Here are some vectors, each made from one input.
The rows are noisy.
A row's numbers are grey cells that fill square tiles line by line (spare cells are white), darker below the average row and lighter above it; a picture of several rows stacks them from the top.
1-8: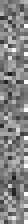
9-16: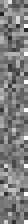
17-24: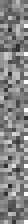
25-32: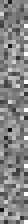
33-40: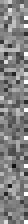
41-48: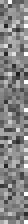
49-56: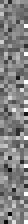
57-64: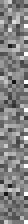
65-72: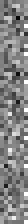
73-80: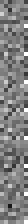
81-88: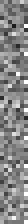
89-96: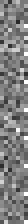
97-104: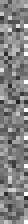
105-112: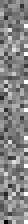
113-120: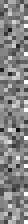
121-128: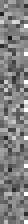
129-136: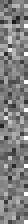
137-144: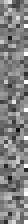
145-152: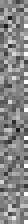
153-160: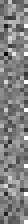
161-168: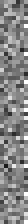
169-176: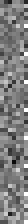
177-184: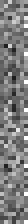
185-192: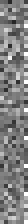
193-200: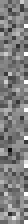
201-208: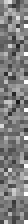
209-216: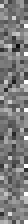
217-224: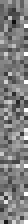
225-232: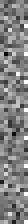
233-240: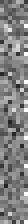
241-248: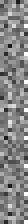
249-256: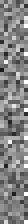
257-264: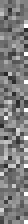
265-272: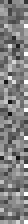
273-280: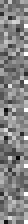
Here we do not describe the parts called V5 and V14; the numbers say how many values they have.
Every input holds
a true/false value and a value of V14, together with either a node of an 11-node tree, or a value of V5.
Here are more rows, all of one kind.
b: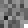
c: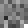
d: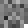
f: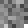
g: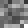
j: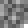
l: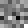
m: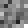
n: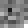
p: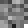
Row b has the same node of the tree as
c, d, j and m.
